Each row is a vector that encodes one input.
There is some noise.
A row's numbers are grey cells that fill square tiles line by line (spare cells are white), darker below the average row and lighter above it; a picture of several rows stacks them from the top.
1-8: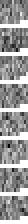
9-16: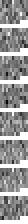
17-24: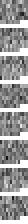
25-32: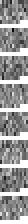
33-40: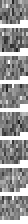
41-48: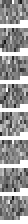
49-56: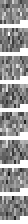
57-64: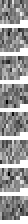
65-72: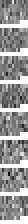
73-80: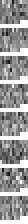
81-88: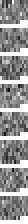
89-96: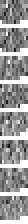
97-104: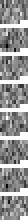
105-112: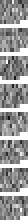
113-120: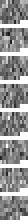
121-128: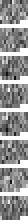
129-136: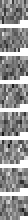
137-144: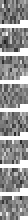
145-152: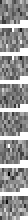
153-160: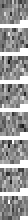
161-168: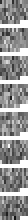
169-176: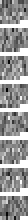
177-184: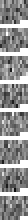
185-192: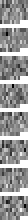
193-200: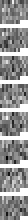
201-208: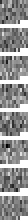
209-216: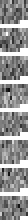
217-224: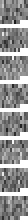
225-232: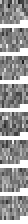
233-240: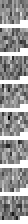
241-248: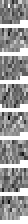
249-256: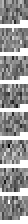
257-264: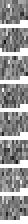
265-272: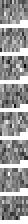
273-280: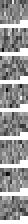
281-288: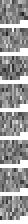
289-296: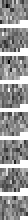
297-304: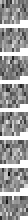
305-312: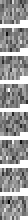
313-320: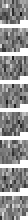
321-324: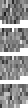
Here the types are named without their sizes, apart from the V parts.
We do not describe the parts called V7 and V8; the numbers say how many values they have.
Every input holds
a point on a line, together with either a true/false value and a value of V8, or a value of V7.
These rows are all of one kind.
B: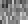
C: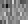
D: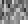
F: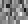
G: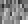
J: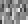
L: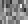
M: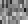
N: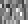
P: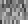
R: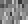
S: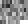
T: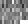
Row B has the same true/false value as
C, R and T.
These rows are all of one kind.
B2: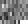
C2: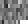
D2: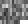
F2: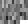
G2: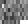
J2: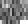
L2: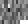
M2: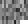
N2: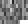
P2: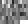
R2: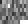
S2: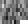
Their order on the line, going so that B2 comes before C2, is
D2, B2, J2, G2, S2, L2, C2, M2, N2, F2, P2, R2.
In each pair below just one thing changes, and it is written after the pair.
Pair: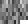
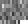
the value of V7
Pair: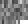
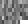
the place on the line
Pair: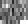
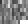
the place on the line
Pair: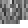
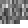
the place on the line
